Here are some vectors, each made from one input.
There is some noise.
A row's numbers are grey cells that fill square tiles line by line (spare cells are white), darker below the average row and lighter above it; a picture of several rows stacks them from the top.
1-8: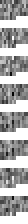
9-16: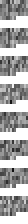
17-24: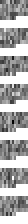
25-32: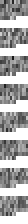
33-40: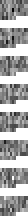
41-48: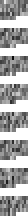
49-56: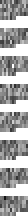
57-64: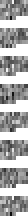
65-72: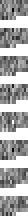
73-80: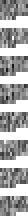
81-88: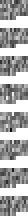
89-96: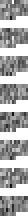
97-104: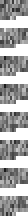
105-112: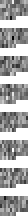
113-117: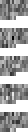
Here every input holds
four true/false values.
